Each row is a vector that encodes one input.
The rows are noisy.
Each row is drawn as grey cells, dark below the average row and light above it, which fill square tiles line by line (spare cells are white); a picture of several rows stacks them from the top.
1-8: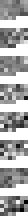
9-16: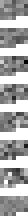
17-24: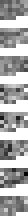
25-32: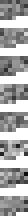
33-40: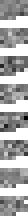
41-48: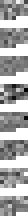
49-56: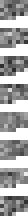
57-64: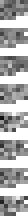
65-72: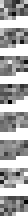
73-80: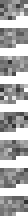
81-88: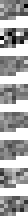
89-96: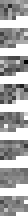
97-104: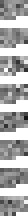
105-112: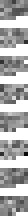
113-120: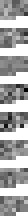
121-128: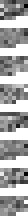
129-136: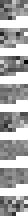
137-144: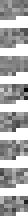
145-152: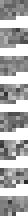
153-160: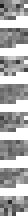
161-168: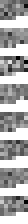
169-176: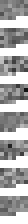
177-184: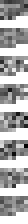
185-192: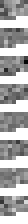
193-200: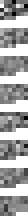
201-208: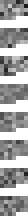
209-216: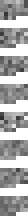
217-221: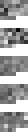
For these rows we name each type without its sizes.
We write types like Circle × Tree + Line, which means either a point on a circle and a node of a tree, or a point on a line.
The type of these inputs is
Bool × List(Line).
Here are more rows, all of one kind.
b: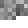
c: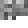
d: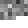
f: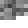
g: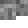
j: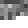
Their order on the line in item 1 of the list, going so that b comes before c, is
b, d, c, j, g, f.
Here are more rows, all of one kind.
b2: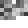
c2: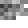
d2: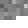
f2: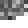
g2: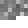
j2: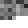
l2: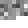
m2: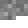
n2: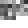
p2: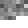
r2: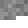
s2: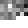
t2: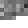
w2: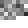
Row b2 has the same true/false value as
c2, g2 and j2.
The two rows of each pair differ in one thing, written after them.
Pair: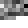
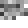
the place on the line in item 1 of the list
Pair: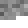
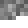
the place on the line in item 1 of the list
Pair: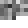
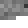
the true/false value
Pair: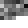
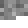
the true/false value
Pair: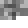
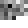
the place on the line in item 1 of the list
